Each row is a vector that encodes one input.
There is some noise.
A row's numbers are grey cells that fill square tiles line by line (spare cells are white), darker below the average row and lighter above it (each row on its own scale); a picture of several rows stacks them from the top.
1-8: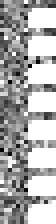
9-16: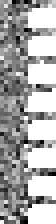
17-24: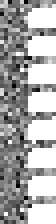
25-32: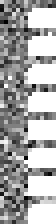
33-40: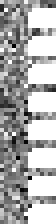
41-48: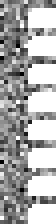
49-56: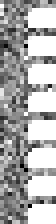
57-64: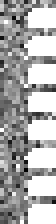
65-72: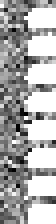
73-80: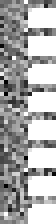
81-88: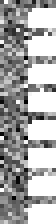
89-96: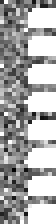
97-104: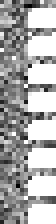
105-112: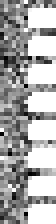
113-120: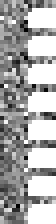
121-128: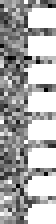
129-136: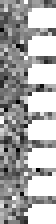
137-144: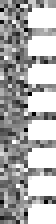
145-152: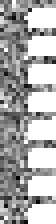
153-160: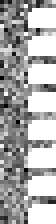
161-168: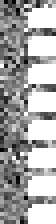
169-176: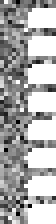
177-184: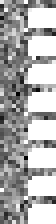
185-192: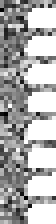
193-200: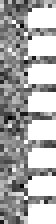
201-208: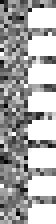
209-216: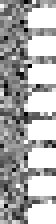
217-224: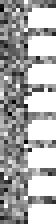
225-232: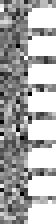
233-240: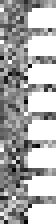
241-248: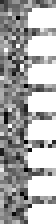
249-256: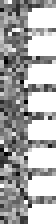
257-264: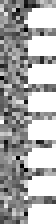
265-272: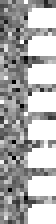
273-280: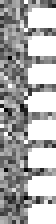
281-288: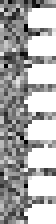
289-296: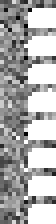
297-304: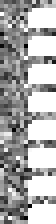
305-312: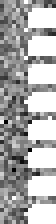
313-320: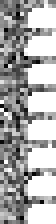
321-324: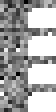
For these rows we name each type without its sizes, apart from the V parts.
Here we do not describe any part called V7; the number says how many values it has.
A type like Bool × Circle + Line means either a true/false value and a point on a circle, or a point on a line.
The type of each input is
List(Label × V7).
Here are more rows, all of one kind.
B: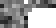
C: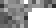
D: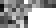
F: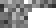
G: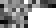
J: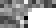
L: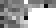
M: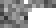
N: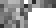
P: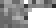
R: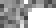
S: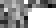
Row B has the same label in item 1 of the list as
C, F, M and P.
